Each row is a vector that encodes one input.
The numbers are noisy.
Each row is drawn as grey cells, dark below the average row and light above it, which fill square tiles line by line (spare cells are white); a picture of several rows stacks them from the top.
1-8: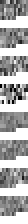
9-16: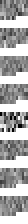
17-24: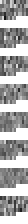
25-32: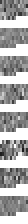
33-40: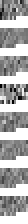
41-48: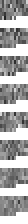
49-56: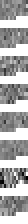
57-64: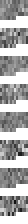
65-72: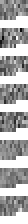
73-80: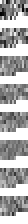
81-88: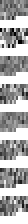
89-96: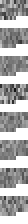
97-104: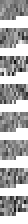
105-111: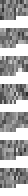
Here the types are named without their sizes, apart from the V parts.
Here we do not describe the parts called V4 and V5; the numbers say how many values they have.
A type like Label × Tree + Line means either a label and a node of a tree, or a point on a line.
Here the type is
Bool × (Line + V5) + V4.
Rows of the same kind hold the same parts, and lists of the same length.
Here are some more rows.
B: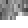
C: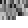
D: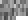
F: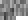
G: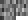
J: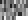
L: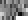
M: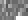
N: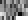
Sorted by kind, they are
B, C, J
D, F, L, M, N
G

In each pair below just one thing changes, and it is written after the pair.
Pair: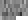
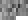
the value of V5
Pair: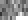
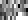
the true/false value
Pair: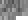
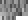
the true/false value
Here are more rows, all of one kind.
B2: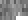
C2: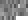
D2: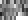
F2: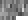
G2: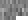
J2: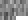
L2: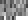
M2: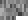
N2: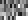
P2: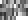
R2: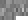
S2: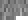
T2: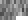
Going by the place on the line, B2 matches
C2, D2 and N2.
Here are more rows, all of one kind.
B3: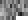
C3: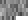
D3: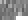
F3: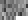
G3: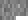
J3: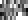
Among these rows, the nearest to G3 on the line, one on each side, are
B3 and J3.
